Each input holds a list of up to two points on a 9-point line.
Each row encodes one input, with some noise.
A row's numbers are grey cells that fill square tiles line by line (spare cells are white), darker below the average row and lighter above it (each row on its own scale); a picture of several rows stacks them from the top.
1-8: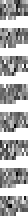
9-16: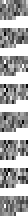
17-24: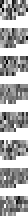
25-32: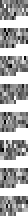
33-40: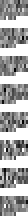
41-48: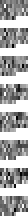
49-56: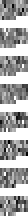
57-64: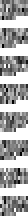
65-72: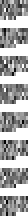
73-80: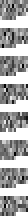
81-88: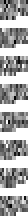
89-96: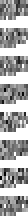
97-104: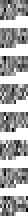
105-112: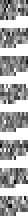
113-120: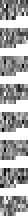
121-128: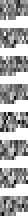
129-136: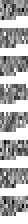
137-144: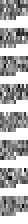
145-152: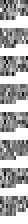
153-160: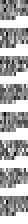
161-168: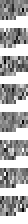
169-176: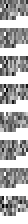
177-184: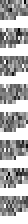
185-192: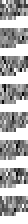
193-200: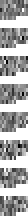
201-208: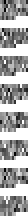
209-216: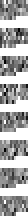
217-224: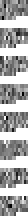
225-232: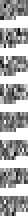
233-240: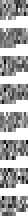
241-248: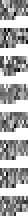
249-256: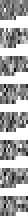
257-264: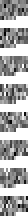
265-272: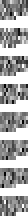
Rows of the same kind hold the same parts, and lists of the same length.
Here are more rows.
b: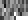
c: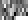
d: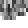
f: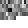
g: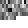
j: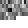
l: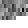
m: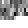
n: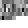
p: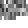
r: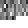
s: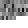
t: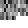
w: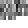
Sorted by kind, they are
b, d, l, n, p, s, w
c, m, r, t
f, g, j

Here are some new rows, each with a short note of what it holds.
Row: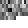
the empty list
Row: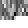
a list of one item
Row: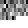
a list of one item
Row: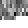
a list of one item
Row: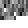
a list of two items
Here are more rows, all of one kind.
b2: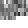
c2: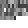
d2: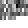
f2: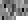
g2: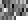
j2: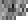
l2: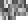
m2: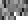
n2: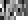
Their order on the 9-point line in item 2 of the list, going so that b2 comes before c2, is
l2, b2, j2, f2, g2, c2, m2, d2, n2.
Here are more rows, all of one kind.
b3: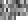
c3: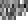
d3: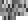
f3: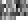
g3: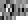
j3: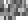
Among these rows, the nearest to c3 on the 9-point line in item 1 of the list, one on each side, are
d3 and g3.
